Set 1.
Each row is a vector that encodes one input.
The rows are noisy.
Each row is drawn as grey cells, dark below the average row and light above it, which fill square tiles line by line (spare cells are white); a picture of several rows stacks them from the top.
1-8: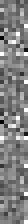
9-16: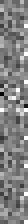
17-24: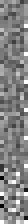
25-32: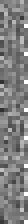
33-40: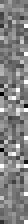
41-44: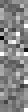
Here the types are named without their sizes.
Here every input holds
a list of points on a line.
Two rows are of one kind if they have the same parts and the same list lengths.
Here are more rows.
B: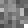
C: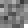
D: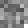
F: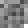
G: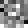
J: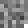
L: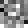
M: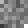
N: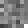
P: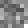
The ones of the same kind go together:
B, J, M, N
C, D, F, P
G, L

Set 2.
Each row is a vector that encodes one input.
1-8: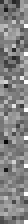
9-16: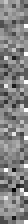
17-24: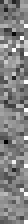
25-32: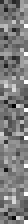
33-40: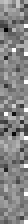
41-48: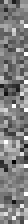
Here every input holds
either a point on a 4-point line, or a point on a 5-point line.
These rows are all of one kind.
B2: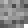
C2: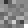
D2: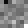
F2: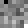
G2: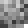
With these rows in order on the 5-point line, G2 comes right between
B2 and C2.
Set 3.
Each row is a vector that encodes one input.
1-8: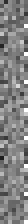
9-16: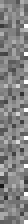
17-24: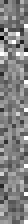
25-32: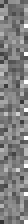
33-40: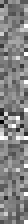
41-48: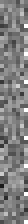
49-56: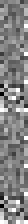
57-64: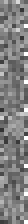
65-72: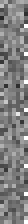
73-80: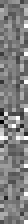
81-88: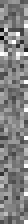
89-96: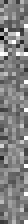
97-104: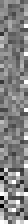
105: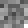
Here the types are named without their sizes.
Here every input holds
a list of points on a line.
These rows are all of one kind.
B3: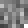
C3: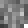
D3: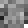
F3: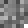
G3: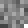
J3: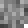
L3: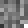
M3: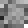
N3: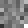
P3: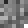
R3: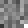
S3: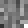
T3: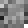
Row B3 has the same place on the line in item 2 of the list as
F3, L3, P3 and S3.
